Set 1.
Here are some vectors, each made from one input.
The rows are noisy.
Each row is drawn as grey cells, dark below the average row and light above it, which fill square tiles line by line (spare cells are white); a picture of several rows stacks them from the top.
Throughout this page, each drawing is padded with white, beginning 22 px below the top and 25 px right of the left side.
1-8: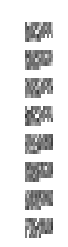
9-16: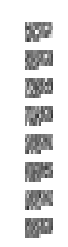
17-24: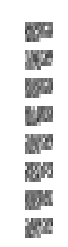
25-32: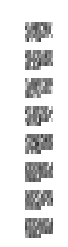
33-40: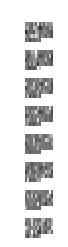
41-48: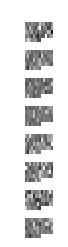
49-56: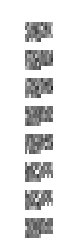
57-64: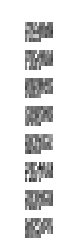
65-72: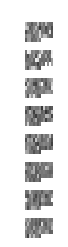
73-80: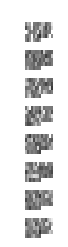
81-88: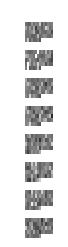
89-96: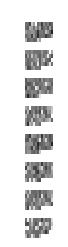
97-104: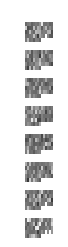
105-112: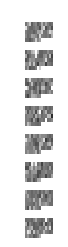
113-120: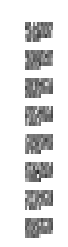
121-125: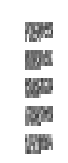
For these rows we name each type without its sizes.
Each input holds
a label.
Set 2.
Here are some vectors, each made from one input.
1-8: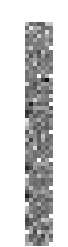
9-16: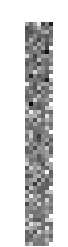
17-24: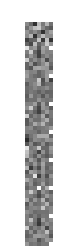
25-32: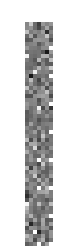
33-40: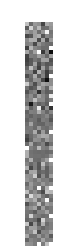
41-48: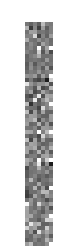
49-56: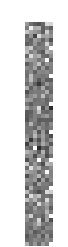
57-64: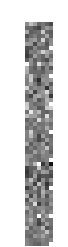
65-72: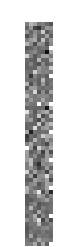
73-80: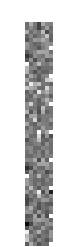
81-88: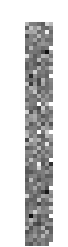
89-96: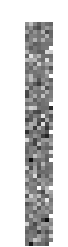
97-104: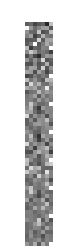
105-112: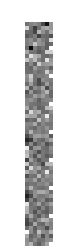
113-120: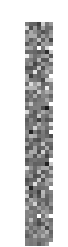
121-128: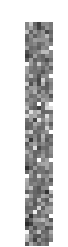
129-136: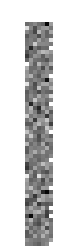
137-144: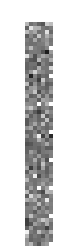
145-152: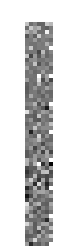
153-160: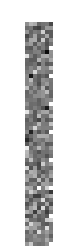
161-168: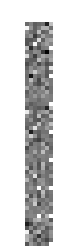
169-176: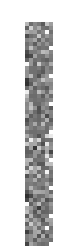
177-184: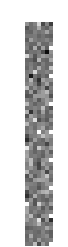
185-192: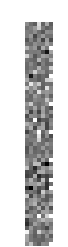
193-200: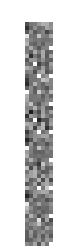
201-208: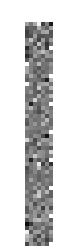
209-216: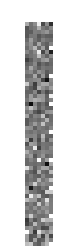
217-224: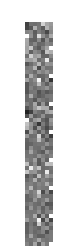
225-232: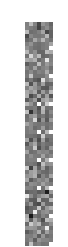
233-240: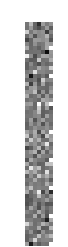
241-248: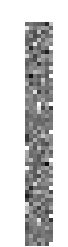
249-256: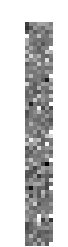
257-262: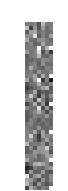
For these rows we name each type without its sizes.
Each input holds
a label.
